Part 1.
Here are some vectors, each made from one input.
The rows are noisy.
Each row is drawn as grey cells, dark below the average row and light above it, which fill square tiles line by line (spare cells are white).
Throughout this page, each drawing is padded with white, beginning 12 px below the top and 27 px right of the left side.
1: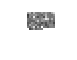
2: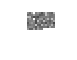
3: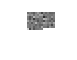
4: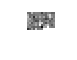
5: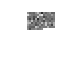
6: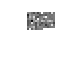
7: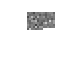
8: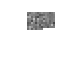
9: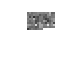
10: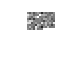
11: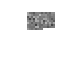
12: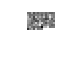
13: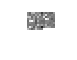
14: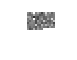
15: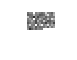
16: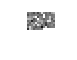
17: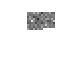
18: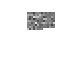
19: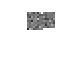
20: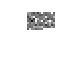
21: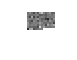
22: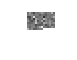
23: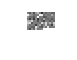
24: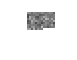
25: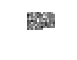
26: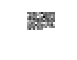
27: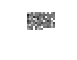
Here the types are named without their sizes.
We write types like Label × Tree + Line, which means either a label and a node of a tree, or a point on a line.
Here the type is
Line.
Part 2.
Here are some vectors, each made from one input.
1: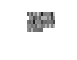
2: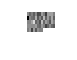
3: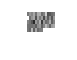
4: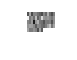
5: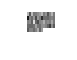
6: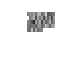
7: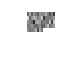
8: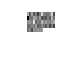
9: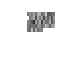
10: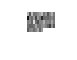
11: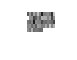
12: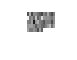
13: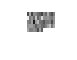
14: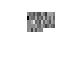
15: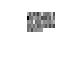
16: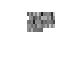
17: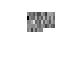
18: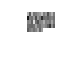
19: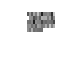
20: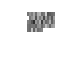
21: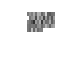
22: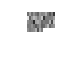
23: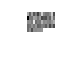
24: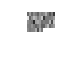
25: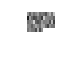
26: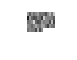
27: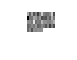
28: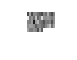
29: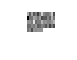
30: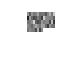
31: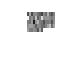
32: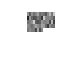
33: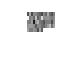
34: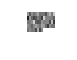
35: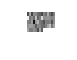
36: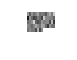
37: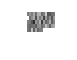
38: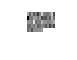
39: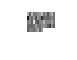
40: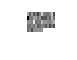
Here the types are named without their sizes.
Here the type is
Bool × Bool × Bool.
